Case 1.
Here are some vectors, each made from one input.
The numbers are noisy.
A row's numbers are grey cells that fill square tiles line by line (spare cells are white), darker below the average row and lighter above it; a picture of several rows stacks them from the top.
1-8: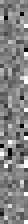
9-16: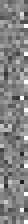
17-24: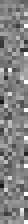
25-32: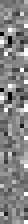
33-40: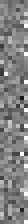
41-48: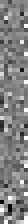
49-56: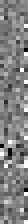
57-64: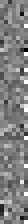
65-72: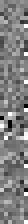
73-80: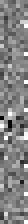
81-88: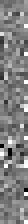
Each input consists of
either a fixed value, or one of 7 labels and a point on each of two 5-point lines.
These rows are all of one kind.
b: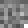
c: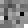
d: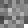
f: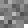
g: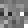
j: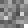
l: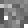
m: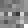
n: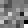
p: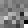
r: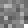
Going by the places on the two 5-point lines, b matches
f, j, l and r.
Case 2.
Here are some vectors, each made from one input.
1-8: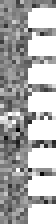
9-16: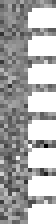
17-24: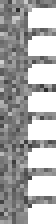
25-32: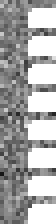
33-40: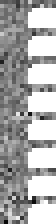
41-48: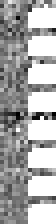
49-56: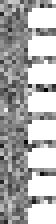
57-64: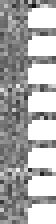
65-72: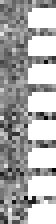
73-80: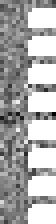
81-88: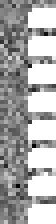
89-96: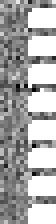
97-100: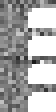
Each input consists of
a point on an 8-point line and a node of a 10-node tree.
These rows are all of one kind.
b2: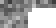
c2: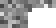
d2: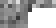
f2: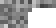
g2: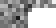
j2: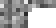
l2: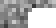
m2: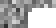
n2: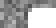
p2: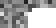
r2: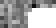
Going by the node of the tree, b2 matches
j2 and m2.
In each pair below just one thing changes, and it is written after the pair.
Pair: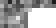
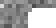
the node of the tree
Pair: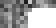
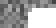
the node of the tree
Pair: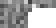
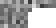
the place on the 8-point line
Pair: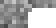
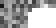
the place on the 8-point line
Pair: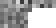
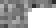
the place on the 8-point line
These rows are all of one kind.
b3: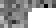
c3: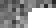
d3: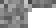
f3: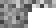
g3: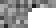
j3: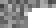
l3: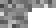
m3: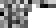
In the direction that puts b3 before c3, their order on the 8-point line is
d3, g3, m3, b3, c3, f3, j3, l3.
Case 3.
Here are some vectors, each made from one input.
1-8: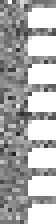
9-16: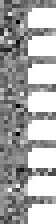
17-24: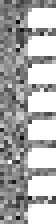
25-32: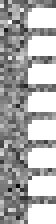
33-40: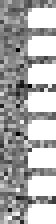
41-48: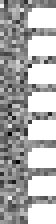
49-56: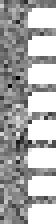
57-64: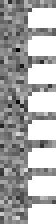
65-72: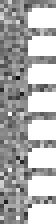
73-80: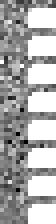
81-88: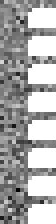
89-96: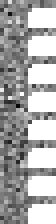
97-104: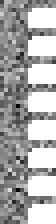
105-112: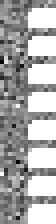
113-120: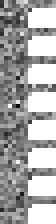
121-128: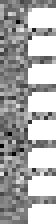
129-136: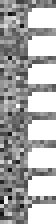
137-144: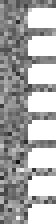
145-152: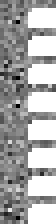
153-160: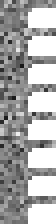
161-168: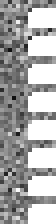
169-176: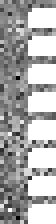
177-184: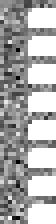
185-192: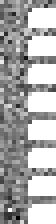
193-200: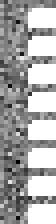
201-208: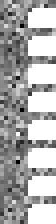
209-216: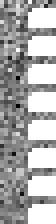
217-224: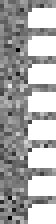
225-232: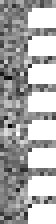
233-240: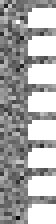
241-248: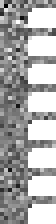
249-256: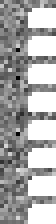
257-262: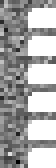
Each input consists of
a point on an 8-point line, together with either a fixed value, or three true/false values.
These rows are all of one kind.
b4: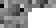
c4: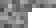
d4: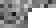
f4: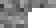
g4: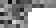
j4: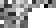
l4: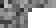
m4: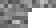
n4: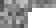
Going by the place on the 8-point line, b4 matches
c4, f4 and l4.
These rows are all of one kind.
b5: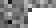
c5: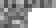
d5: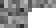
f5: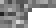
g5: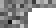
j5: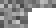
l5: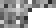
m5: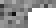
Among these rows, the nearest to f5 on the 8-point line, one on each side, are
d5 and l5.
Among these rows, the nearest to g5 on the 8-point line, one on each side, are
c5 and j5.
